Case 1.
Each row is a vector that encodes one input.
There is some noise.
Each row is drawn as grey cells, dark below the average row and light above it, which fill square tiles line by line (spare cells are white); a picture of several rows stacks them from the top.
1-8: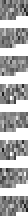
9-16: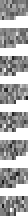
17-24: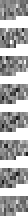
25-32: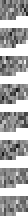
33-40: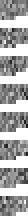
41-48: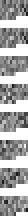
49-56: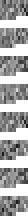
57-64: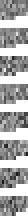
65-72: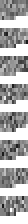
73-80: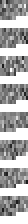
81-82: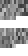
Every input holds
a node of an 11-node tree.
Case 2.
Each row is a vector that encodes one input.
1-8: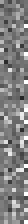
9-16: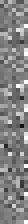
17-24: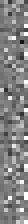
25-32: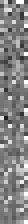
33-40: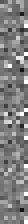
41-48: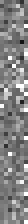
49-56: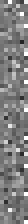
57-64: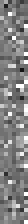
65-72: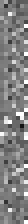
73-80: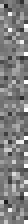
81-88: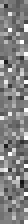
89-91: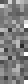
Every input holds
one of 5 labels.
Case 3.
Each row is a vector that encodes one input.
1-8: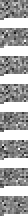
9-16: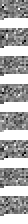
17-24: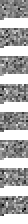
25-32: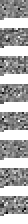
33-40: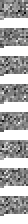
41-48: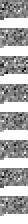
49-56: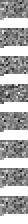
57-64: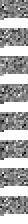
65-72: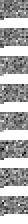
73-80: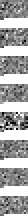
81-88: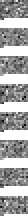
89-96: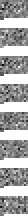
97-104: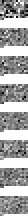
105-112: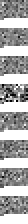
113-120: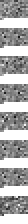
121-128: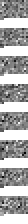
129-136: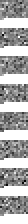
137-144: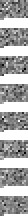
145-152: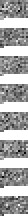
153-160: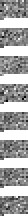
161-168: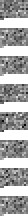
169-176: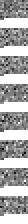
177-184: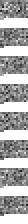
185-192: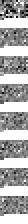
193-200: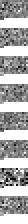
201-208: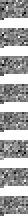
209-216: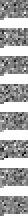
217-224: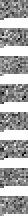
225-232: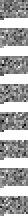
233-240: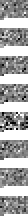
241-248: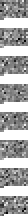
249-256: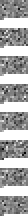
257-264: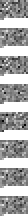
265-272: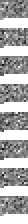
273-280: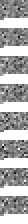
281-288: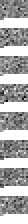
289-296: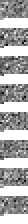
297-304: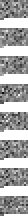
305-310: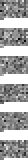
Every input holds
either a fixed value, or four true/false values.
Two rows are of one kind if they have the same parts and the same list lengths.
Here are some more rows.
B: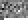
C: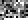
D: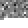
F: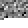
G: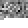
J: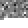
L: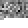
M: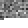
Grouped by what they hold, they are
B, D, F, G, J, L, M
C

